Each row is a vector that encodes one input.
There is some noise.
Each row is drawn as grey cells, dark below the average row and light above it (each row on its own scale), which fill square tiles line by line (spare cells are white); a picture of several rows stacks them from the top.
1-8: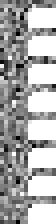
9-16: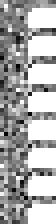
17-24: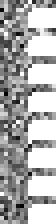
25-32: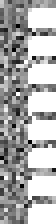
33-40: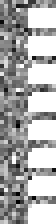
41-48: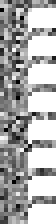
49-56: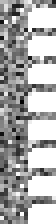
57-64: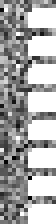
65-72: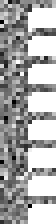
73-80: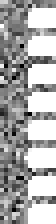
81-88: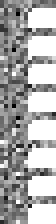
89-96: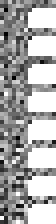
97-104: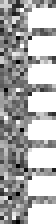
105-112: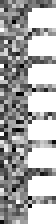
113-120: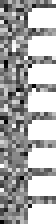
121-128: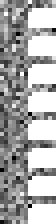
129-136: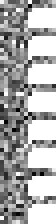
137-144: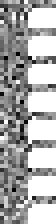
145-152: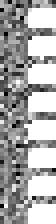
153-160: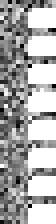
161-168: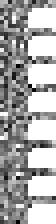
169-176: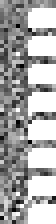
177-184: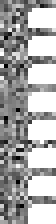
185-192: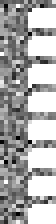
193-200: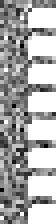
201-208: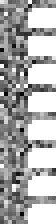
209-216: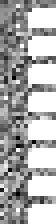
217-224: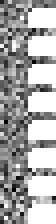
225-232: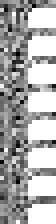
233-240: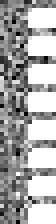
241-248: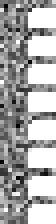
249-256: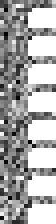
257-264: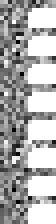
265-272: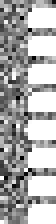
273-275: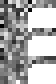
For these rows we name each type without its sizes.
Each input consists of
a point on a line and a true/false value.
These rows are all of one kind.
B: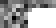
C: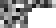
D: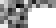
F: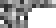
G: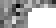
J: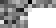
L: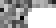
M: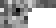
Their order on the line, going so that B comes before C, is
G, M, L, J, B, D, C, F.
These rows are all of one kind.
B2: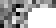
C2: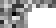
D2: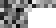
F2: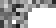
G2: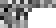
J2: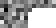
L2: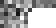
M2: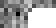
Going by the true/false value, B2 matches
C2 and F2.
